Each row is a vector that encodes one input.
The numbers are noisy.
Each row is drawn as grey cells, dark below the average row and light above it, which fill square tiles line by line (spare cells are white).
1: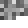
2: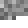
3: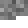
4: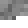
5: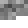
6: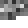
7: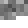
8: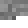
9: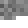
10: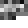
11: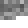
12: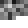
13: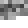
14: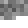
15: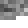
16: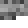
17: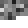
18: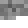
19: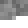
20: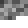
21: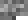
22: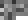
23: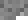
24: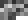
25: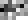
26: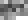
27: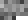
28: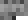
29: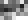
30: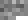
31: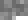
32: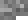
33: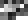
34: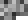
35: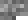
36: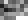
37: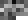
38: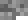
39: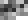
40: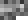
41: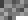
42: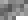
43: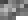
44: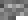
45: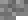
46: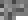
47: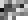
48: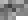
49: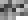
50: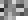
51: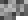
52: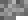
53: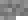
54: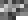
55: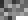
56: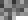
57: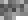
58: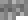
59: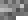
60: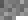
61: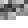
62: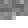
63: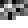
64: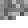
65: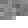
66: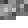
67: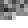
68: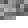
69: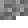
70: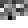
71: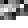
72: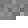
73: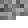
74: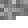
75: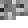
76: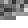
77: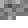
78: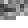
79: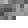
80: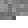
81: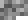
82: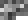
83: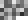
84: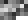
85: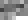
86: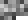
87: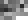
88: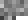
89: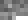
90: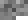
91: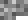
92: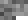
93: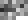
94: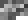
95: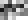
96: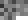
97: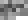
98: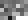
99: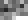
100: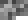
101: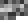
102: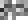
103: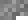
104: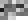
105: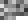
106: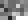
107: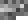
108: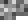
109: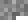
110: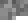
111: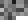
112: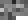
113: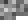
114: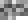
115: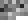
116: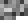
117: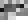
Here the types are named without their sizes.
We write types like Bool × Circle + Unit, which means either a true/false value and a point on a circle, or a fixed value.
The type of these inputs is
List(Circle).
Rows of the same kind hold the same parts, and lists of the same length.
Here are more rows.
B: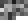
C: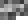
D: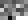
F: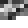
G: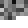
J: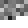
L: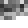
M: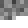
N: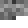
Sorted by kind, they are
B, C, N
D, J
F, G, L, M

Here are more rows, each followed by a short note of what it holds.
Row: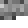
a list of two items
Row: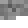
a list of one item
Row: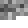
a list of two items
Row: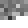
the empty list
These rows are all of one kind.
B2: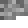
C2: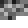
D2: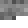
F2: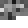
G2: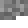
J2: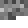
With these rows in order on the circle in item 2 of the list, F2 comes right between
B2 and G2.
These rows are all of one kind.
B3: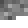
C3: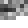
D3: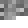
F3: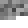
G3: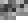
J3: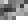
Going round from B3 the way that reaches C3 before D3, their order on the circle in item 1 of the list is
B3, C3, J3, G3, F3, D3.
